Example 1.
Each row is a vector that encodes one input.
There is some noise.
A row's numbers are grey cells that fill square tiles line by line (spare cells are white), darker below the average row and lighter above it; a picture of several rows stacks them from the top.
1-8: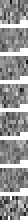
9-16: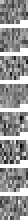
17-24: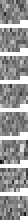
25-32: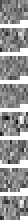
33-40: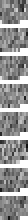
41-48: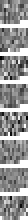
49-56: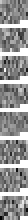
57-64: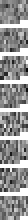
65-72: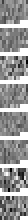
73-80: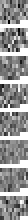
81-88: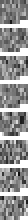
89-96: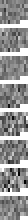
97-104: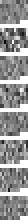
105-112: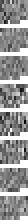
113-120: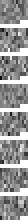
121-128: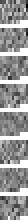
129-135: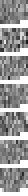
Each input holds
a point on an 11-point line, together with a list of up to two points on a 7-point line.
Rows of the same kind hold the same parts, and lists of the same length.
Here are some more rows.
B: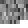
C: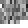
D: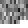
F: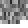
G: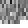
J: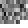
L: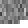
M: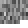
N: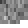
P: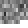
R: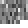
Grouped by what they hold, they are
B, D, F, G, N
C, R
J, L, M, P

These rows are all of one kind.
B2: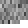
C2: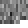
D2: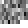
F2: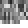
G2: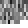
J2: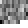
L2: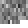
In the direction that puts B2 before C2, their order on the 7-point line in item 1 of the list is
J2, B2, D2, F2, G2, L2, C2.
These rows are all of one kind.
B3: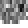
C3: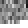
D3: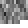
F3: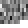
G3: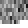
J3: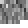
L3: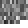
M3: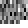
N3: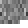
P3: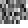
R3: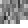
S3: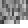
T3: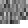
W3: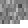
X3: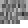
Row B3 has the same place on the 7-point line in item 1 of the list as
F3, M3, P3 and T3.
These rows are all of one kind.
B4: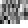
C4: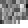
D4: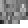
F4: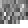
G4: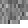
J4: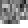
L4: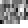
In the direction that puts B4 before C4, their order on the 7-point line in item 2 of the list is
L4, B4, C4, G4, F4, D4, J4.
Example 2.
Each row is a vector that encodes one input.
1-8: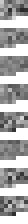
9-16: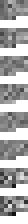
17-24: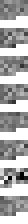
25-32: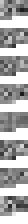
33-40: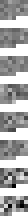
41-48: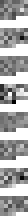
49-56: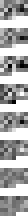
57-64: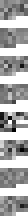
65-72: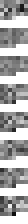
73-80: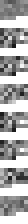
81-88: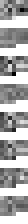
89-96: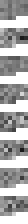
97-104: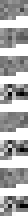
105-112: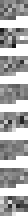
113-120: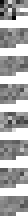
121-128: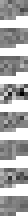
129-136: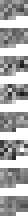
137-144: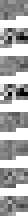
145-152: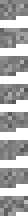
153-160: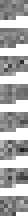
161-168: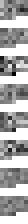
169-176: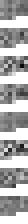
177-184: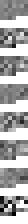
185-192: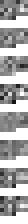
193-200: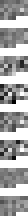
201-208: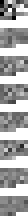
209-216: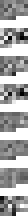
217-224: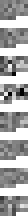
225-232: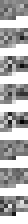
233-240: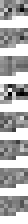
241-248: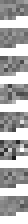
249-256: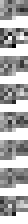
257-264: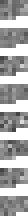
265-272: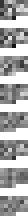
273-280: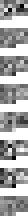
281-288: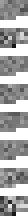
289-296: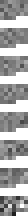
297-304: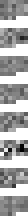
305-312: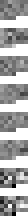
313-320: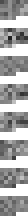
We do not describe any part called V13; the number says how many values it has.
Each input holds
a true/false value, together with either a point on a 6-point line, or a value of V13.
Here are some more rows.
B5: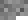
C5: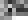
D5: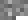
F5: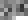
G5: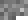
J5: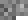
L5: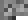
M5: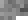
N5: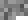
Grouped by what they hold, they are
B5, D5, F5, J5, L5, M5, N5
C5, G5

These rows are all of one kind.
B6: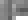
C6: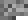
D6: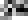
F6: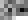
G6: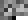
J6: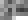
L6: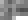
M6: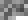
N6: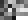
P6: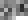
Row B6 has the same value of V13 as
J6, L6 and N6.
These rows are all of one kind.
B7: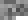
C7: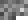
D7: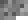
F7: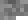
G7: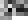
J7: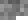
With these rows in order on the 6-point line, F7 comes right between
D7 and J7.
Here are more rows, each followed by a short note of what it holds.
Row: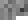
a true/false value and a value of V13
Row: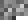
a true/false value and a value of V13
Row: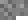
a true/false value and a value of V13
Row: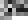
a point on a 6-point line and a true/false value
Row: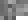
a true/false value and a value of V13
